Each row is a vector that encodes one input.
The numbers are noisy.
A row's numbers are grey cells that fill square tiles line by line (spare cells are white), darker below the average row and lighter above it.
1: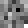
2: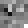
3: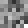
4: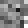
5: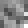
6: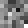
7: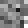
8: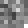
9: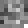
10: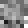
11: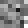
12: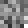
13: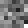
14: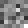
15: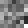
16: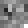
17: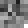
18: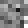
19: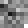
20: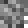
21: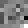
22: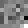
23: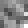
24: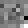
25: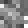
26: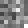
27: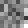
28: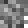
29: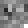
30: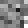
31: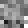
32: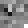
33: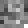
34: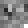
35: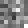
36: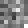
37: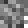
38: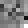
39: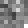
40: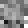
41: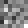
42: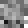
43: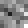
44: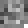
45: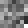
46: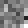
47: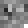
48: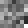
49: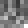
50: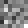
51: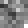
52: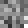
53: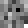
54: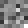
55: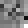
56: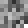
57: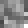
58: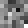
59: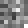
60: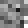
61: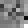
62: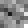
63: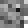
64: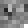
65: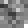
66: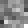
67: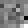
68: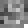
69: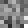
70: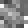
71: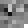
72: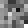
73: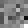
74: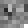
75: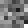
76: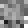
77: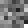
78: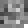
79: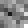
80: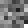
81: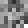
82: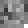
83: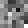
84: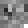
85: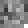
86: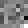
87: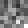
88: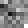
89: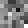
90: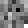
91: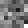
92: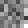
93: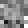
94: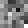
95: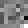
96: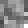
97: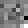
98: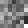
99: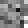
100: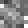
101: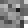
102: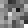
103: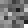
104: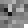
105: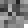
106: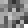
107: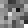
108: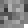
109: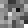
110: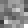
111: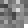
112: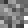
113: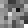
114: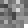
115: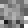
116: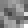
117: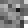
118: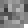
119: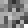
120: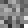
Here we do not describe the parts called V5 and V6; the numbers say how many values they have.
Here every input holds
either a point on a 4-point line and a value of V6, or a true/false value and a value of V5.
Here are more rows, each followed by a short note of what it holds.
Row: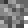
a true/false value and a value of V5
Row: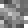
a true/false value and a value of V5
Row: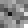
a point on a 4-point line and a value of V6
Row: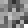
a true/false value and a value of V5
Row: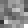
a point on a 4-point line and a value of V6
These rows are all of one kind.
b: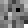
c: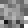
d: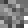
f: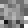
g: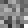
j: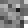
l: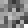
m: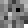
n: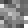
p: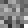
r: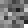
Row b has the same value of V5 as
j and m.
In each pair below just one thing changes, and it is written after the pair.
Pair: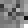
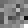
the place on the 4-point line
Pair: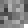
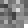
the value of V6
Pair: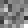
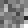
the place on the 4-point line
